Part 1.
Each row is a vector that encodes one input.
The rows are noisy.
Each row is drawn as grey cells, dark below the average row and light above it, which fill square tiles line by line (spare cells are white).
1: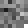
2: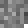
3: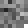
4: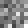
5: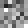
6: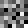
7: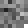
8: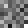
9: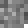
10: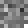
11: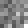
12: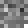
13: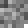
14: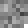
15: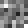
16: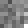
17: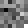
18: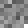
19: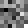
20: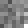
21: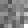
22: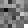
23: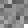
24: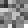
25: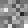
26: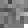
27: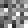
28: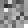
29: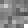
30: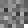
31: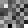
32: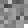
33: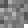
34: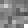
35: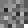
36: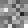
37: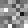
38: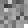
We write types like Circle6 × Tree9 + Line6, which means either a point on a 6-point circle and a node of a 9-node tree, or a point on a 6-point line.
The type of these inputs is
Label5.
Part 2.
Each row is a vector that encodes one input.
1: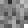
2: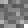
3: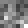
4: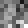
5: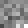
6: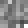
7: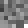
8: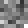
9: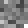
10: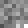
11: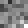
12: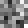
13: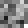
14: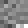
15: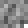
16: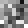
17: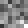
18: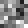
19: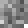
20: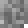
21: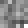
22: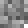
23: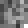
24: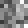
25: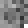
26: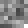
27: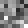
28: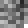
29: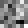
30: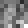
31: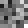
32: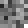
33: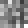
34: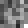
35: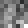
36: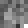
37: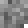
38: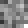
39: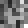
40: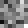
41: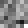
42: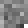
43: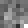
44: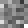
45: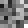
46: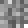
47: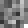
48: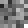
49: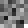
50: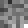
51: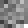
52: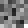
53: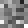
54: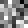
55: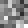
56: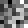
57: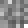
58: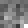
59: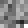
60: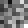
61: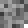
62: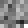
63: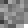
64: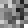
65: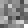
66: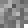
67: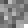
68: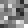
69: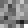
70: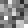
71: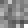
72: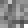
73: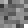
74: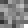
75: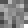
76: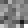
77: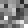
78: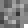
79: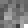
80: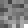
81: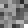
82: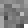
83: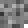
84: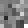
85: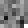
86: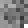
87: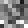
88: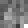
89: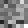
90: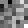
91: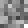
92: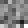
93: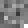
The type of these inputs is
Line3 × Line7.
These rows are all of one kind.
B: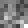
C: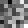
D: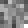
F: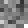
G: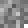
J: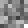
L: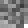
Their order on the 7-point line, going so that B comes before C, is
D, B, C, J, G, F, L.
